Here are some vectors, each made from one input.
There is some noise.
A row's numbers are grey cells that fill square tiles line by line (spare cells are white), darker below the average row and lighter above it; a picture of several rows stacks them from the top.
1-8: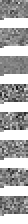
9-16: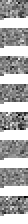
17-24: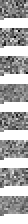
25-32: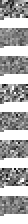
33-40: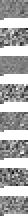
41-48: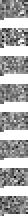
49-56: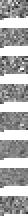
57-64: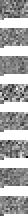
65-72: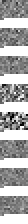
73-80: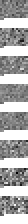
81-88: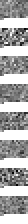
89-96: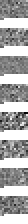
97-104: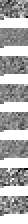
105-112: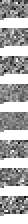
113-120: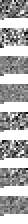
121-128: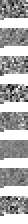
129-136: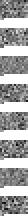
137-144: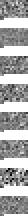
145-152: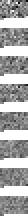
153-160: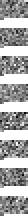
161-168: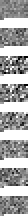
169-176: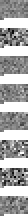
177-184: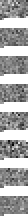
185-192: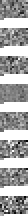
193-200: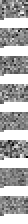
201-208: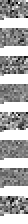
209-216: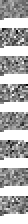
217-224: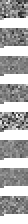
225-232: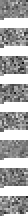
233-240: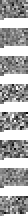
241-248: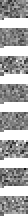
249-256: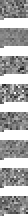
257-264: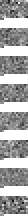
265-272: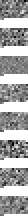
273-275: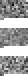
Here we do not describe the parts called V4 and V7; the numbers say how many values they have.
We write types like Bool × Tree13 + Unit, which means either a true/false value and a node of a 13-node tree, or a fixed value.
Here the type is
Bool × (Line8 + V4) + V7.
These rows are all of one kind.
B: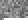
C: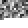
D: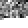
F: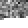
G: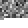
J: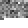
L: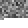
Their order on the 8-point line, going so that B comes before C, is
D, B, J, F, L, G, C.
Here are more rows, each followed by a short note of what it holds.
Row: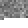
a value of V7
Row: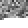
a true/false value and a value of V4
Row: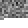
a true/false value and a value of V4
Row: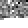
a value of V7
